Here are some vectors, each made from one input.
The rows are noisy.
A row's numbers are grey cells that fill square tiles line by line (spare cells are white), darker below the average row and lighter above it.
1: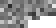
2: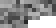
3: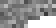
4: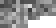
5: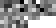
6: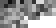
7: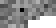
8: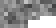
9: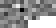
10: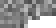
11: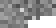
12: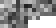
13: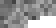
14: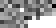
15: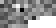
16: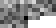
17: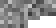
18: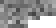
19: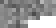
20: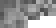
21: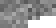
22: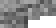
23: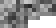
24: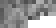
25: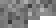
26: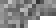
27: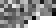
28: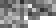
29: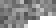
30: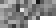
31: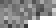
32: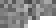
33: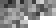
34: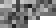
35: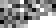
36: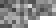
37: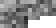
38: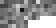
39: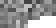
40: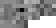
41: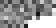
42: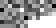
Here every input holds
either a point on a 5-point line, or a point on a 6-point line.
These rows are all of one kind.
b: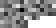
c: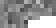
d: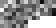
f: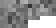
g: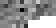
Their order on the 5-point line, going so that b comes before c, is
g, b, f, c, d.
